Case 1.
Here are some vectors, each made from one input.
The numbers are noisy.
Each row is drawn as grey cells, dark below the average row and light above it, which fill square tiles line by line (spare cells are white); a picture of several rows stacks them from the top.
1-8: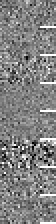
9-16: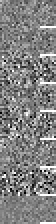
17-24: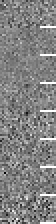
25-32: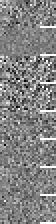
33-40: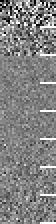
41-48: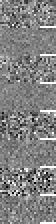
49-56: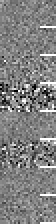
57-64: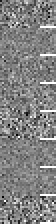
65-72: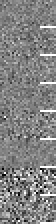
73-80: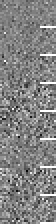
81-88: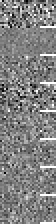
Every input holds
a list of up to two points on a 6-point line.
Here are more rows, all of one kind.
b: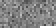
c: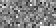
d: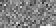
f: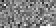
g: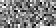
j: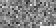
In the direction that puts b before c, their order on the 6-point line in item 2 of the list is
d, b, j, g, f, c.
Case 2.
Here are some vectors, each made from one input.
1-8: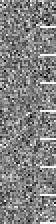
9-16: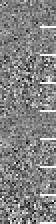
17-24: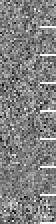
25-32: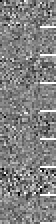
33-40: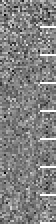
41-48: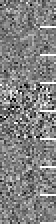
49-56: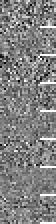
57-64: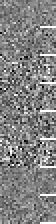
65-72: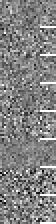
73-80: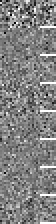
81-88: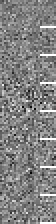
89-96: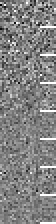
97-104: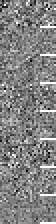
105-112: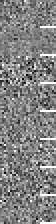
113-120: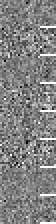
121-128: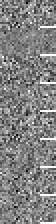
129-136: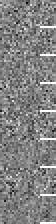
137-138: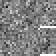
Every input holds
either a point on a 10-point circle, or a point on a 9-point line and a point on a 10-point line.
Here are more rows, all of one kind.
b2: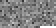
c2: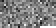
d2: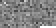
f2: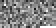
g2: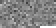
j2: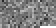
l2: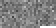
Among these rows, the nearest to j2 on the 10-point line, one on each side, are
b2 and c2.
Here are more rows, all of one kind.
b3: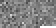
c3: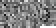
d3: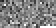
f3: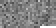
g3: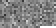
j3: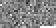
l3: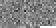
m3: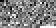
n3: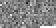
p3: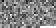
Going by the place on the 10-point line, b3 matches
c3, f3, j3 and n3.
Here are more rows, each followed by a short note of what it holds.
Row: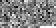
a point on a 9-point line and a point on a 10-point line
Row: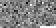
a point on a 9-point line and a point on a 10-point line
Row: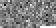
a point on a 9-point line and a point on a 10-point line
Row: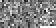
a point on a 10-point circle
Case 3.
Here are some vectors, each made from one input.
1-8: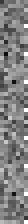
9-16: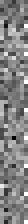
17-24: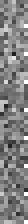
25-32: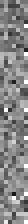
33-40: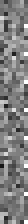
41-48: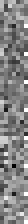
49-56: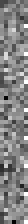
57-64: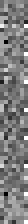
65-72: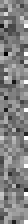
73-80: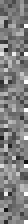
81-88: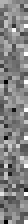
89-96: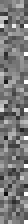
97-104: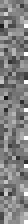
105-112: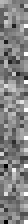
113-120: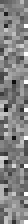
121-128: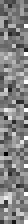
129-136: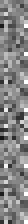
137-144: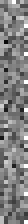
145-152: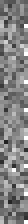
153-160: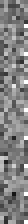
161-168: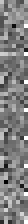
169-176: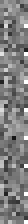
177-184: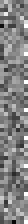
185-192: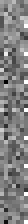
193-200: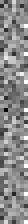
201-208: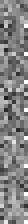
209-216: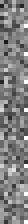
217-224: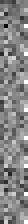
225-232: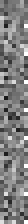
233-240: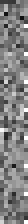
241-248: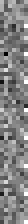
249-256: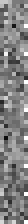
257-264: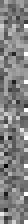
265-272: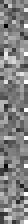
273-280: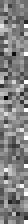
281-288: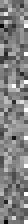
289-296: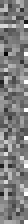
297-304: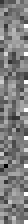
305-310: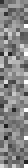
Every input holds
either one of 7 labels, or a point on an 11-point line.
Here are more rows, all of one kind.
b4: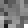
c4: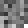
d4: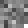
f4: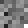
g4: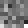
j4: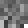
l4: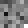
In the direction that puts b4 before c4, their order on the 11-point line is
d4, f4, l4, b4, c4, j4, g4.
